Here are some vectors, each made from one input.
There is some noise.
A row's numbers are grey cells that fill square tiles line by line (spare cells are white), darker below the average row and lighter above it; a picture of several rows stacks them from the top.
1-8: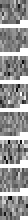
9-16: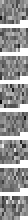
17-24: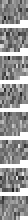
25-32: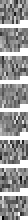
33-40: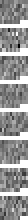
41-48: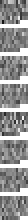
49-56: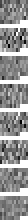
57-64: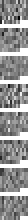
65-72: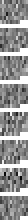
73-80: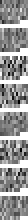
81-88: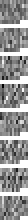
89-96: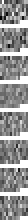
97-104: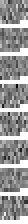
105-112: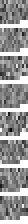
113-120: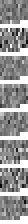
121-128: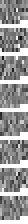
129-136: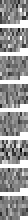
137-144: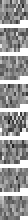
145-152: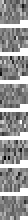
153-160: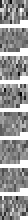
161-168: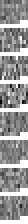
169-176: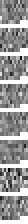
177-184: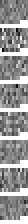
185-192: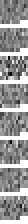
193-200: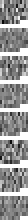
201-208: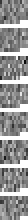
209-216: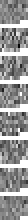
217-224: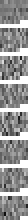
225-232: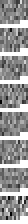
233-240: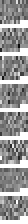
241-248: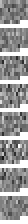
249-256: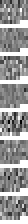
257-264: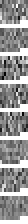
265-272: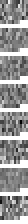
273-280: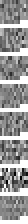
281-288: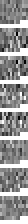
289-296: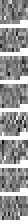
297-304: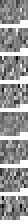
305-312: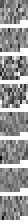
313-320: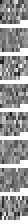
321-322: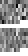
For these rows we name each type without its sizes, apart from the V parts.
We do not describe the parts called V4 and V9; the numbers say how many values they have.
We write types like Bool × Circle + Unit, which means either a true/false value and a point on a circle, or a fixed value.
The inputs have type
(Bool × Bool × Bool × Label × V4 × V9 + Line) × V4.
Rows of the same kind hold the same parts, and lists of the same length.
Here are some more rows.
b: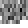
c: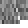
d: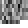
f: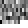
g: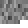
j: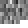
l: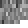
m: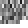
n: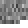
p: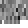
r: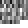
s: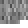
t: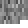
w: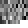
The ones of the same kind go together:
b, f, m, w
c, d, g, j, l, n, p, r, s, t

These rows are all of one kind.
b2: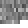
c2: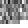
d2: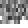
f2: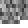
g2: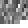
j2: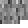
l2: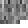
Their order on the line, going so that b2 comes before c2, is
j2, l2, g2, b2, f2, d2, c2.
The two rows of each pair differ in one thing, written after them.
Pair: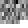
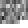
the value of V9
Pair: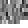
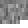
the value of V9
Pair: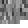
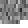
the value of V9
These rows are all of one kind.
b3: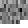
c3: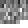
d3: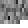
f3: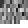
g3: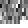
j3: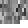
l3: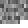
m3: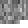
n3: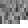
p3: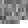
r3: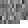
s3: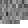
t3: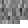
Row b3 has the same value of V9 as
m3 and t3.
